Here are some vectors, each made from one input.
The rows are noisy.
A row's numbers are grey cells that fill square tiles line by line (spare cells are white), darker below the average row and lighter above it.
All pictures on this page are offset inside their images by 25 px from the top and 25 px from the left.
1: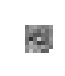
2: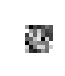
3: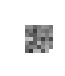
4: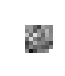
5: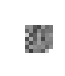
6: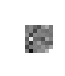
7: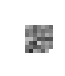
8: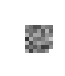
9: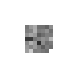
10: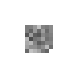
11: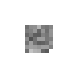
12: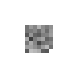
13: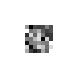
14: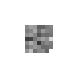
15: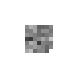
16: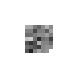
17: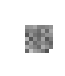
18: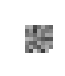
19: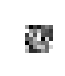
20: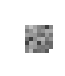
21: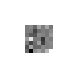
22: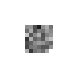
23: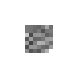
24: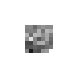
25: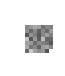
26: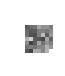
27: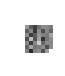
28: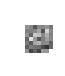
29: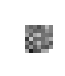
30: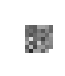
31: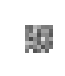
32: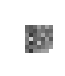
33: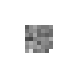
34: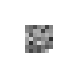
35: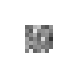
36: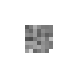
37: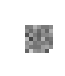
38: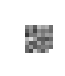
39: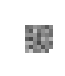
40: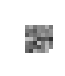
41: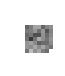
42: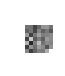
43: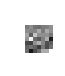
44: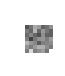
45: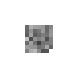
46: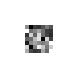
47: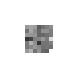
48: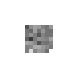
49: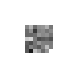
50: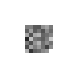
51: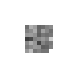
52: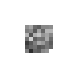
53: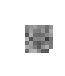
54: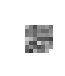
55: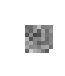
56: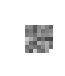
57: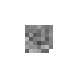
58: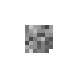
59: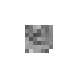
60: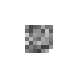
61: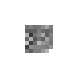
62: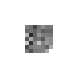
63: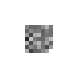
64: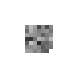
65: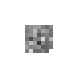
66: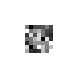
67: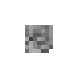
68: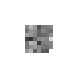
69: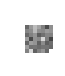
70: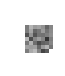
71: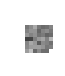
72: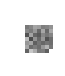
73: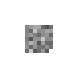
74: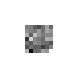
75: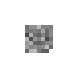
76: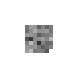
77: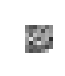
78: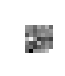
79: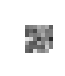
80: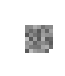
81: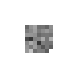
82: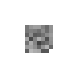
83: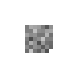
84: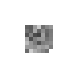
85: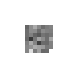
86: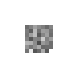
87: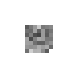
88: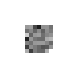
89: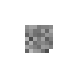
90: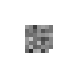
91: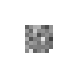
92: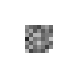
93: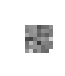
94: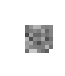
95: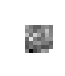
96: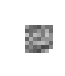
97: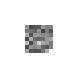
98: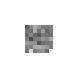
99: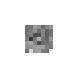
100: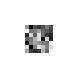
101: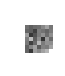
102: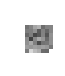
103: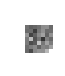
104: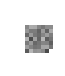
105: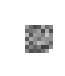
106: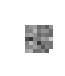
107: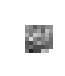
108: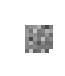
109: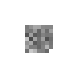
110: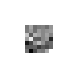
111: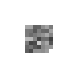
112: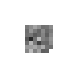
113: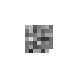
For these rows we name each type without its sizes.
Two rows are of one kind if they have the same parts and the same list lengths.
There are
3 kinds of row.
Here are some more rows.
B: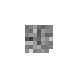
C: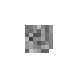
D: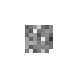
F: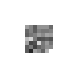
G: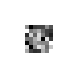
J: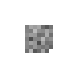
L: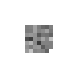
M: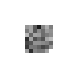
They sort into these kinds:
B, C, D, J, L
F, M
G

